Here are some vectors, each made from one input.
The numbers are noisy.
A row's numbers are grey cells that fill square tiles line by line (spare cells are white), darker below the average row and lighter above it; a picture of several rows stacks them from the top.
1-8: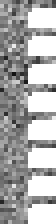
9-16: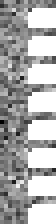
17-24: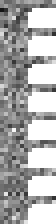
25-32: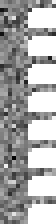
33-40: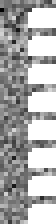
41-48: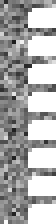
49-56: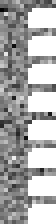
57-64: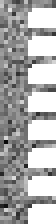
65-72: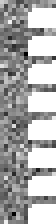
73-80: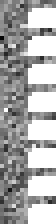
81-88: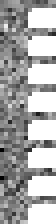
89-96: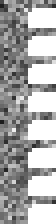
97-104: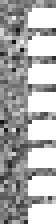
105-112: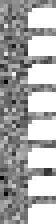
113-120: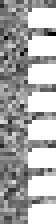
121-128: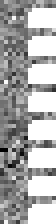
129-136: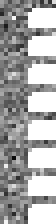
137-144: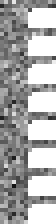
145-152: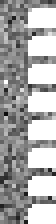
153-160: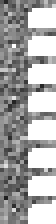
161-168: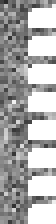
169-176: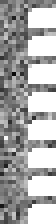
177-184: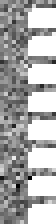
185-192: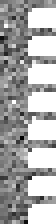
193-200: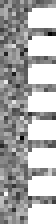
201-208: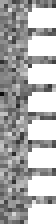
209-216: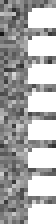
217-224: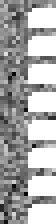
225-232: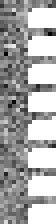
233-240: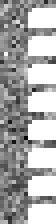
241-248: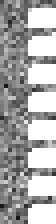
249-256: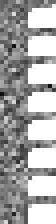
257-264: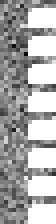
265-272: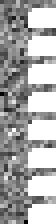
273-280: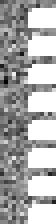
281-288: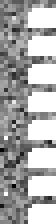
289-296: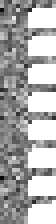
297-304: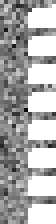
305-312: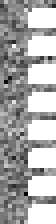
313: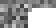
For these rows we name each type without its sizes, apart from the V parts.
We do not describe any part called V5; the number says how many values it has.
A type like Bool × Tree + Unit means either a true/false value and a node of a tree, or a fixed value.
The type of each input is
(Bool × Bool × Bool × (Circle + Unit) + V5) × Label + List(Line).
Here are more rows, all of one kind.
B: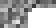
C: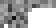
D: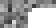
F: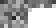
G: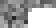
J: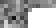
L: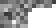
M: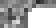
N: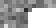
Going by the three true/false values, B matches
D and N.
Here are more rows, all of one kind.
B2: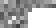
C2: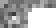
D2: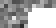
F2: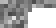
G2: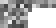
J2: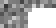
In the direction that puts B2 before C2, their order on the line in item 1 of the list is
B2, F2, C2, J2, D2, G2.
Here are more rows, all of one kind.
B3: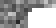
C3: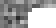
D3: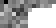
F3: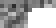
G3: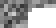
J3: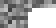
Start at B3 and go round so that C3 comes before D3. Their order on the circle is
B3, F3, G3, J3, C3, D3.
